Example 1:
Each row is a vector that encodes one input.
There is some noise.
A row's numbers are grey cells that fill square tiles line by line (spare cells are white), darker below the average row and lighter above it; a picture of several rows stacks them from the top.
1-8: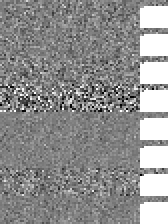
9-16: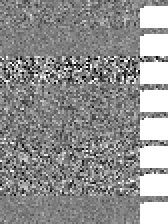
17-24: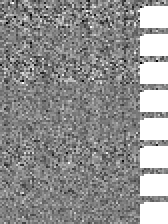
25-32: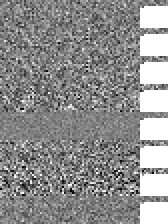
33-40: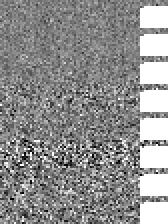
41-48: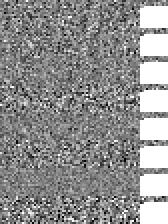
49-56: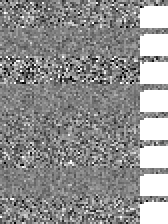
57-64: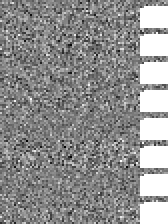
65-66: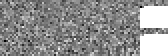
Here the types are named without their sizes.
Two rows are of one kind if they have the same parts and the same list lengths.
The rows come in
2 kinds.
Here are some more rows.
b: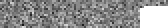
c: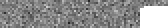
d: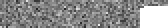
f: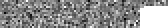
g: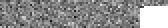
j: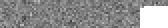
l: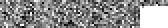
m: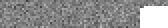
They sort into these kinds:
b, c, f, j, l, m
d, g

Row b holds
four true/false values.
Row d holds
a point on a line.
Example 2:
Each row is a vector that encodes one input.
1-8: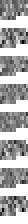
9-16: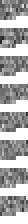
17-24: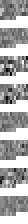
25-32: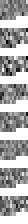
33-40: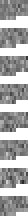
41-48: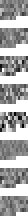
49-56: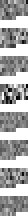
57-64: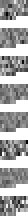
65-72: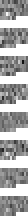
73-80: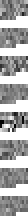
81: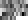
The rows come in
3 kinds.
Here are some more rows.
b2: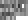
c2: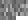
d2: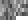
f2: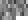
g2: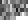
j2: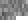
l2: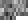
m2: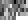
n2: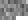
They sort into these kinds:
b2, f2, l2
c2, m2
d2, g2, j2, n2

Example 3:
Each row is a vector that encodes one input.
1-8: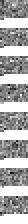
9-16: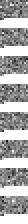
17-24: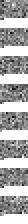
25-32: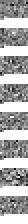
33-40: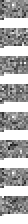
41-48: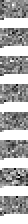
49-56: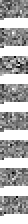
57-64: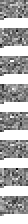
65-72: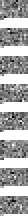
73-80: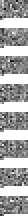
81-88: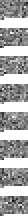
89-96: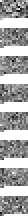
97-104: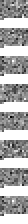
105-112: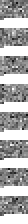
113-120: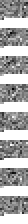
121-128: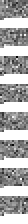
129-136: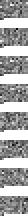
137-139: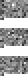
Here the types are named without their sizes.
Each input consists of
a list of points on a line.
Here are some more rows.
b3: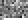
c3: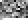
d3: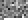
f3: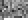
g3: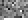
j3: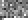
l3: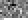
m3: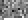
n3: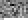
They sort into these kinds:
b3, d3, f3, g3, m3
c3
j3, l3, n3

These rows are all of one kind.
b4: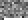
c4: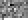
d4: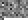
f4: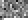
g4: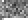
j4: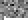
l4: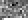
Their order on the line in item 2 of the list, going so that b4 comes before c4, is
f4, d4, b4, c4, j4, l4, g4.
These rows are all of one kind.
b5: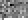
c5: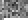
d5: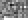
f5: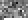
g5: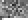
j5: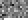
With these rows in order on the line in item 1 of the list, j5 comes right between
b5 and d5.
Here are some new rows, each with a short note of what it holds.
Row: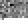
a list of two items
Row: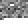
a list of one item
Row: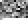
the empty list
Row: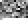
the empty list
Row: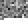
a list of one item
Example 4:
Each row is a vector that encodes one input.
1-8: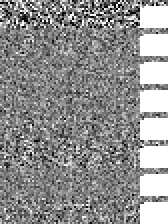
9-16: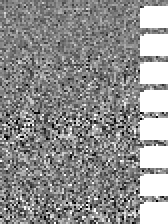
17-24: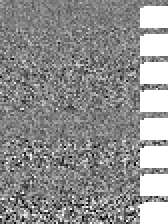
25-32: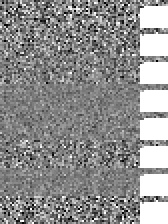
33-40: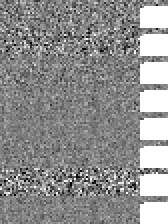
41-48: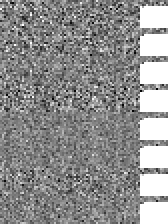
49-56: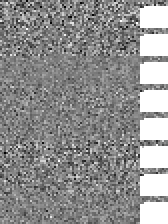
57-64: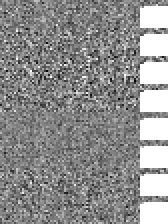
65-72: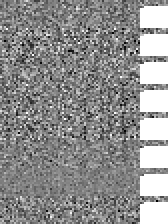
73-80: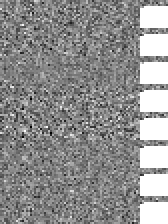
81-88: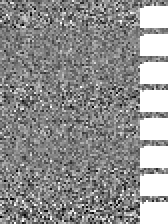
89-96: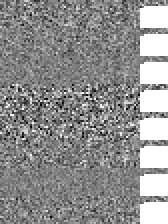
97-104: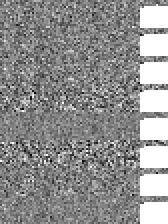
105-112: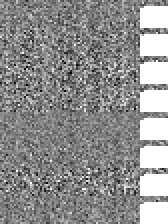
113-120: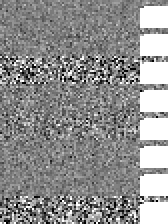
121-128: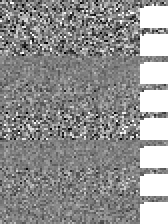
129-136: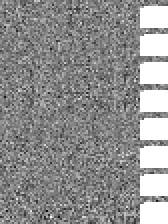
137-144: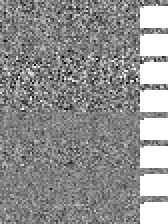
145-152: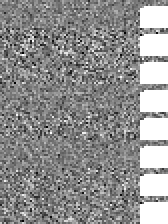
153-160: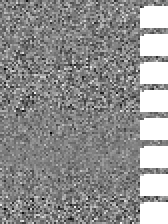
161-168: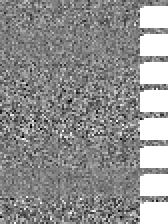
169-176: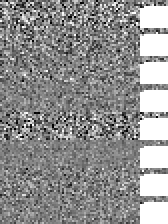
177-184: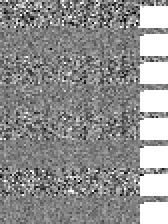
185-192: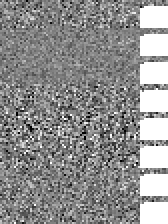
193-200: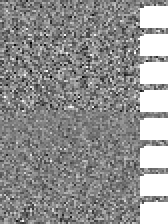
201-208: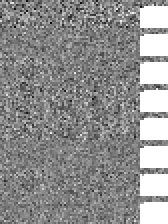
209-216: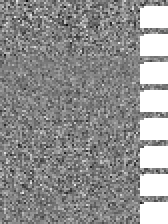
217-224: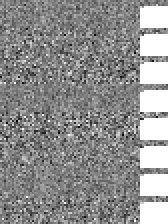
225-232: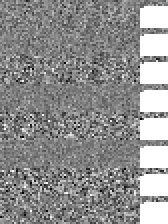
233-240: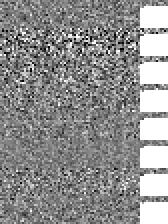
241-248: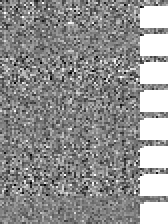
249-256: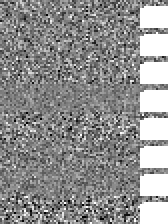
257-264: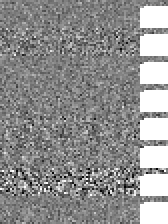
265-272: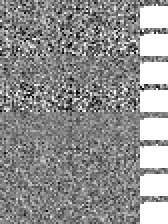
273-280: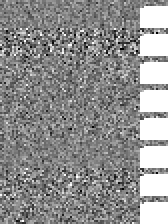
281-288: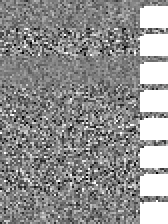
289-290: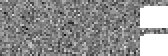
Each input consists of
either a point on each of two 14-point lines, or four true/false values.
